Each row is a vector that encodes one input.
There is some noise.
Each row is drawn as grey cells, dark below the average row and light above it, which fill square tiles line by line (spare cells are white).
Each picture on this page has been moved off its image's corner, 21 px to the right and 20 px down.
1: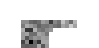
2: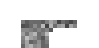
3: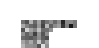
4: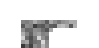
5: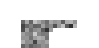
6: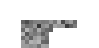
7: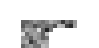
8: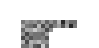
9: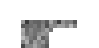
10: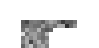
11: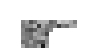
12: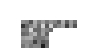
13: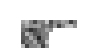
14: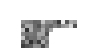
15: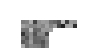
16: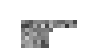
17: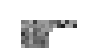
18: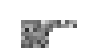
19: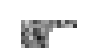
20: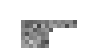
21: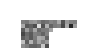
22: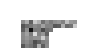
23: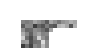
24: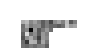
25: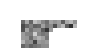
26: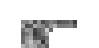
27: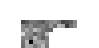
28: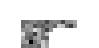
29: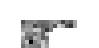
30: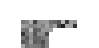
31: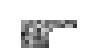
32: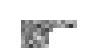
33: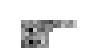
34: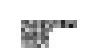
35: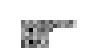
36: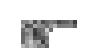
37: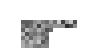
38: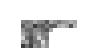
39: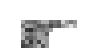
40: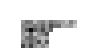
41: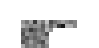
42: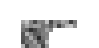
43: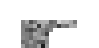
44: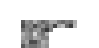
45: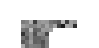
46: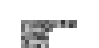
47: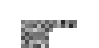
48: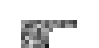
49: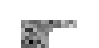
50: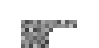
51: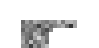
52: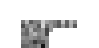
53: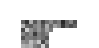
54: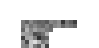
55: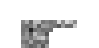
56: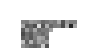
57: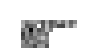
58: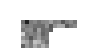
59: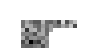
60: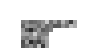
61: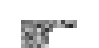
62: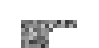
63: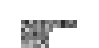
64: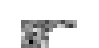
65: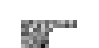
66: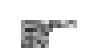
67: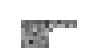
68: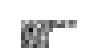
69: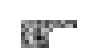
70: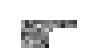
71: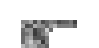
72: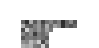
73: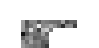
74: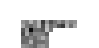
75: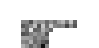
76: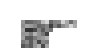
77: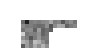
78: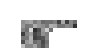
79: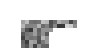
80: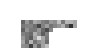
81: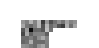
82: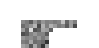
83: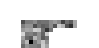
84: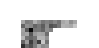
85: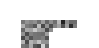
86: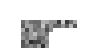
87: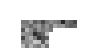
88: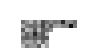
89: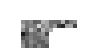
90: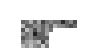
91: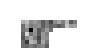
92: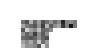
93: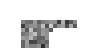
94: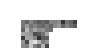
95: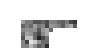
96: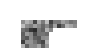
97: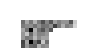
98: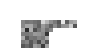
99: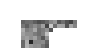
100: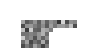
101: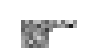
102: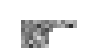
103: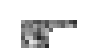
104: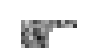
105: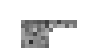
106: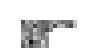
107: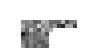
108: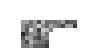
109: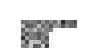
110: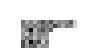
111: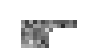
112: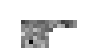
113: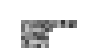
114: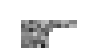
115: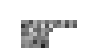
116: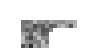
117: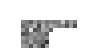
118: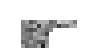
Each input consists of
a point on an 8-point circle, together with either a point on a 6-point circle, or a point on an 8-point circle.
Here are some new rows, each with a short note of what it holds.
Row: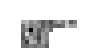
a point on a 6-point circle and a point on an 8-point circle
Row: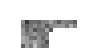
a point on each of two 8-point circles
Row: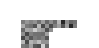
a point on a 6-point circle and a point on an 8-point circle
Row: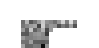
a point on each of two 8-point circles
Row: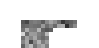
a point on each of two 8-point circles
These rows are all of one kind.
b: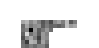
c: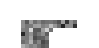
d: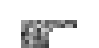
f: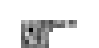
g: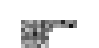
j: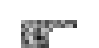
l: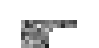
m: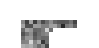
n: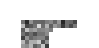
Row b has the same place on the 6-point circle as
f and j.
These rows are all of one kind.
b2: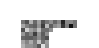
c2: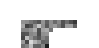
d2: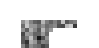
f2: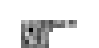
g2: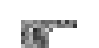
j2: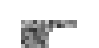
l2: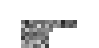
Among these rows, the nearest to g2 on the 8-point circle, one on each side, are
c2 and d2.
